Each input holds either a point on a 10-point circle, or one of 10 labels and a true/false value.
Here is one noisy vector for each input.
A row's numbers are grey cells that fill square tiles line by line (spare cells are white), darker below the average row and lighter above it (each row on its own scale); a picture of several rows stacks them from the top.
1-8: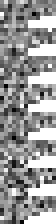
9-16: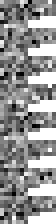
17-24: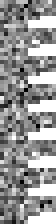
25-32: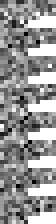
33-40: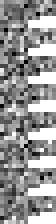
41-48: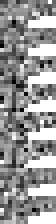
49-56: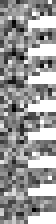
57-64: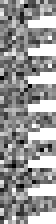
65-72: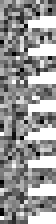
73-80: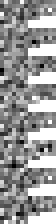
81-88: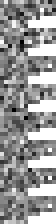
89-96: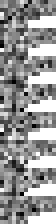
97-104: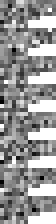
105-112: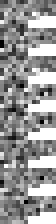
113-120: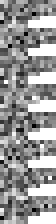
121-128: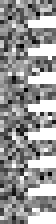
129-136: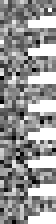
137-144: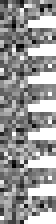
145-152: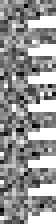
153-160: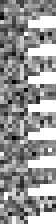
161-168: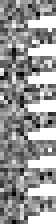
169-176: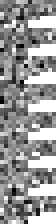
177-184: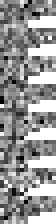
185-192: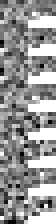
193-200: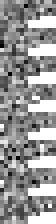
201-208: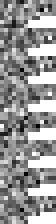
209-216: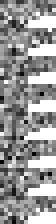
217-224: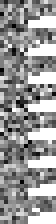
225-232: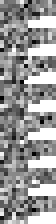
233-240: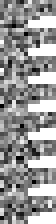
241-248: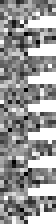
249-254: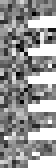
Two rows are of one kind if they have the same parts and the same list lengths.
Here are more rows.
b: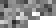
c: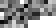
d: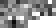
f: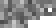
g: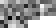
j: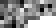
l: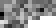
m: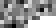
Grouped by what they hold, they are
b, d, j, l, m
c, f, g

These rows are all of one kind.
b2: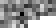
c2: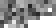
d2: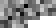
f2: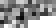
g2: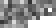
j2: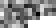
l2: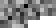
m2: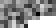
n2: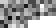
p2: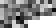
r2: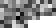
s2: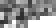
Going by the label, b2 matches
f2 and s2.
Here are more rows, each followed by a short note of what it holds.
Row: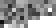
one of 10 labels and a true/false value
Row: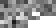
a point on a 10-point circle
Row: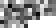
one of 10 labels and a true/false value
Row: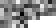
one of 10 labels and a true/false value
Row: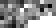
a point on a 10-point circle
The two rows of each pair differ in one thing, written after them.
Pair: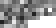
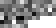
the label
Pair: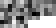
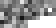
the label
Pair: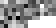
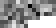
the label
